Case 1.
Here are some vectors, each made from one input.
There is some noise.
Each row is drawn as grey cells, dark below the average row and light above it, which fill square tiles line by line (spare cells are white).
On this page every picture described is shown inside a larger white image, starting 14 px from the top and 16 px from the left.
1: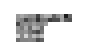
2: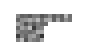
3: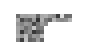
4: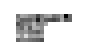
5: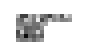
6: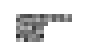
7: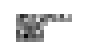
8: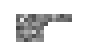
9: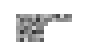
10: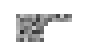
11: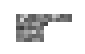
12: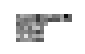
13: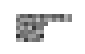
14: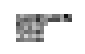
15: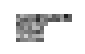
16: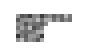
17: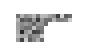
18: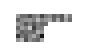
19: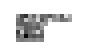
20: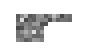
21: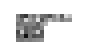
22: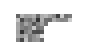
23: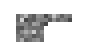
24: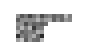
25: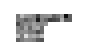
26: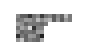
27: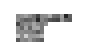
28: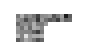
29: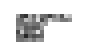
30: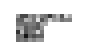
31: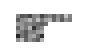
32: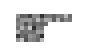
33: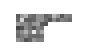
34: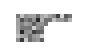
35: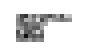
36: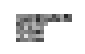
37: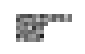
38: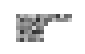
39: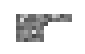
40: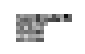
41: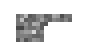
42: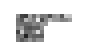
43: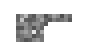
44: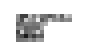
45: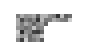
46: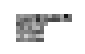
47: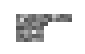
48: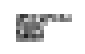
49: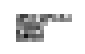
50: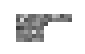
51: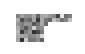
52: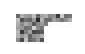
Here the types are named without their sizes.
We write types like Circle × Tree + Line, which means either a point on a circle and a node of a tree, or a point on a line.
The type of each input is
Line.
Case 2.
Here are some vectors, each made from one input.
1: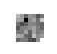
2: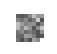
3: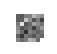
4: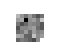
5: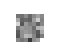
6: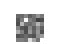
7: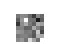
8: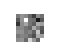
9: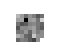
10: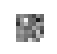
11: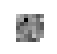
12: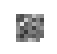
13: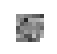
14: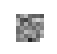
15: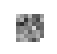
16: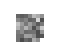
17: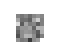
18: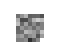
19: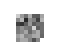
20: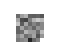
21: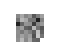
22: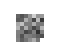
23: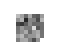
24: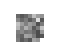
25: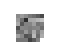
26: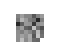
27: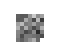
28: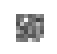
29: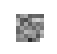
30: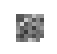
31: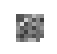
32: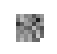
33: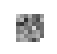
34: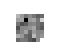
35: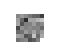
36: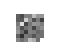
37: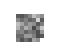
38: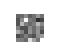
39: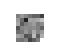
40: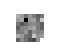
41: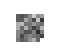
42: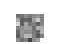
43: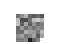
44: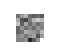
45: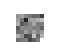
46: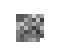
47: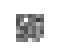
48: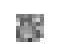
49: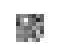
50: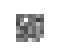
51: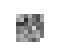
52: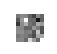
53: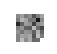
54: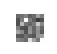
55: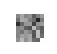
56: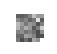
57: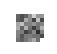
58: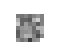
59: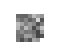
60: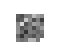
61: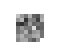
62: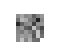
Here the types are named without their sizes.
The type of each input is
Circle.
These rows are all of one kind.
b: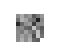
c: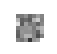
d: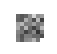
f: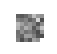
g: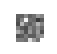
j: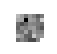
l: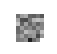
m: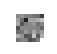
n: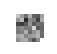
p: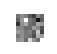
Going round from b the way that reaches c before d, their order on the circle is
b, n, j, m, l, c, f, d, g, p.
